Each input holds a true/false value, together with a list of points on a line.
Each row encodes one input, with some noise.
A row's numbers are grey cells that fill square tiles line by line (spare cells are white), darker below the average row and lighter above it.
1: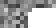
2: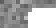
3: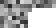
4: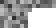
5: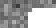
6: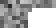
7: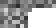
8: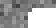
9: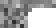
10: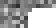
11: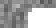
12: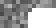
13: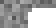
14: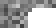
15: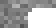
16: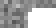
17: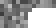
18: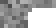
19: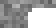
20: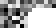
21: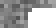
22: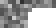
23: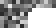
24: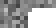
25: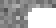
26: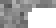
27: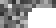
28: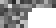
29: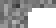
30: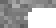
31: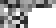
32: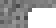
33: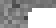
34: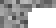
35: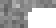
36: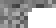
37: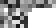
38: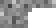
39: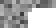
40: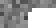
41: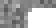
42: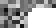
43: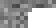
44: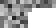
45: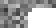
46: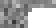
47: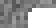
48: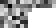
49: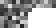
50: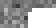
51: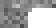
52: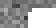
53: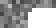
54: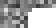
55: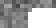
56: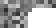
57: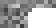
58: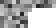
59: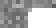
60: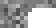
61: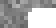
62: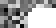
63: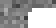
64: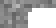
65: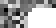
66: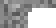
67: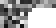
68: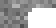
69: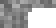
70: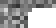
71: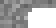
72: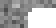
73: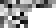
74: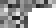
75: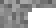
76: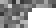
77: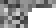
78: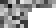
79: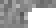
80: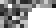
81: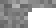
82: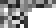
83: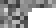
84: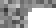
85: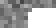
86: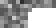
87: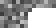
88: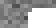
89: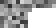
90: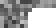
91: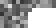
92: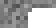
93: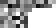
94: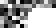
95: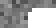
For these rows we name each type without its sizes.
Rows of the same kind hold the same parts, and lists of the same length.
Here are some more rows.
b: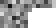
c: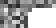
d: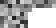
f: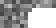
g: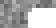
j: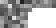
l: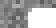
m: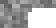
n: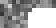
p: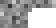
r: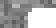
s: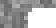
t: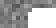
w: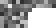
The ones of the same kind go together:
b, p
c, f, m, r, s, t
d, g, j, l, n, w

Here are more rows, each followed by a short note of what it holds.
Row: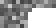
a true/false value, together with a list of one item
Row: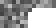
a true/false value, together with a list of one item
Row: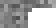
a true/false value, together with the empty list
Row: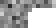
a true/false value, together with the empty list
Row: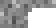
a true/false value, together with the empty list
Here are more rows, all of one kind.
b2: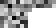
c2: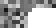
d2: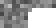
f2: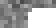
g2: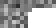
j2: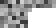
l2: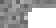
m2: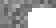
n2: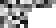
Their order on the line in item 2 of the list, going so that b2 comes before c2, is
b2, m2, g2, f2, l2, c2, n2, d2, j2.
